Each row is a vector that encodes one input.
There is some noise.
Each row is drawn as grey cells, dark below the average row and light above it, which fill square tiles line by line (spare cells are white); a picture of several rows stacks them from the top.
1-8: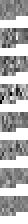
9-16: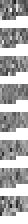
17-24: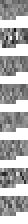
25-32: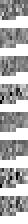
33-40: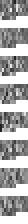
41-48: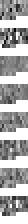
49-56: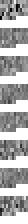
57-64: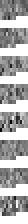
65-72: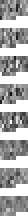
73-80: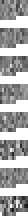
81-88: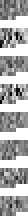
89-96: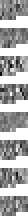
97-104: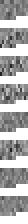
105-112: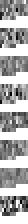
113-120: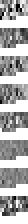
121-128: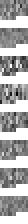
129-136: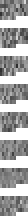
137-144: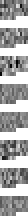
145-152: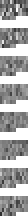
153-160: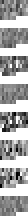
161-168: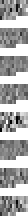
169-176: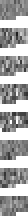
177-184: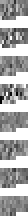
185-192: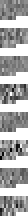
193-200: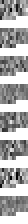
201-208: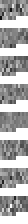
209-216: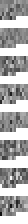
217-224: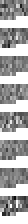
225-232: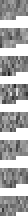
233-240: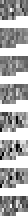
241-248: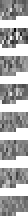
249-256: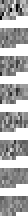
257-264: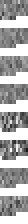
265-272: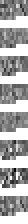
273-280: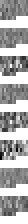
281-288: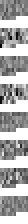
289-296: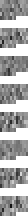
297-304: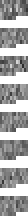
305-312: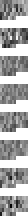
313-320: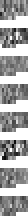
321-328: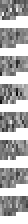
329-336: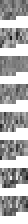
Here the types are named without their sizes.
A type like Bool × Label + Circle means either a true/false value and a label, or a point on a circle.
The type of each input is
Line + List(Circle).
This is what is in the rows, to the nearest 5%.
About 15% of them hold a point on a line. The rest are lists of points on a circle.
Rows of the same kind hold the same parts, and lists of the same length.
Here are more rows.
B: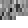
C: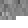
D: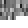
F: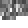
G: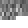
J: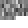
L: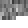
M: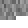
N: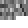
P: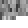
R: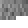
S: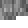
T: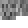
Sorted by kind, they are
B, G, S, T
C, F, L, M, P, R
D, N
J

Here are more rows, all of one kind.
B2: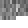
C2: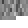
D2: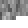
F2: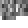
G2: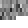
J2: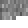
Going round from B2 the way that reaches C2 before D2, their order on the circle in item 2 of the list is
B2, F2, C2, D2, G2, J2.
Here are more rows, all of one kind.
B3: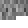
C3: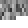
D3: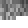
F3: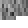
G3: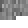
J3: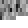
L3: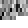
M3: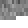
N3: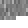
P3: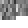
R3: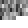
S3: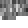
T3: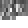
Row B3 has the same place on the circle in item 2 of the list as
D3, M3 and S3.
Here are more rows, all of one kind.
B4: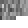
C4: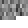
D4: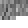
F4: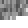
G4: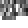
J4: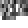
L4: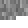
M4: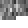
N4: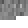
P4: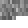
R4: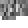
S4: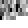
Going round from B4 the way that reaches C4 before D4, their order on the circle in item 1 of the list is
B4, N4, C4, M4, P4, J4, G4, R4, D4, S4, F4, L4.
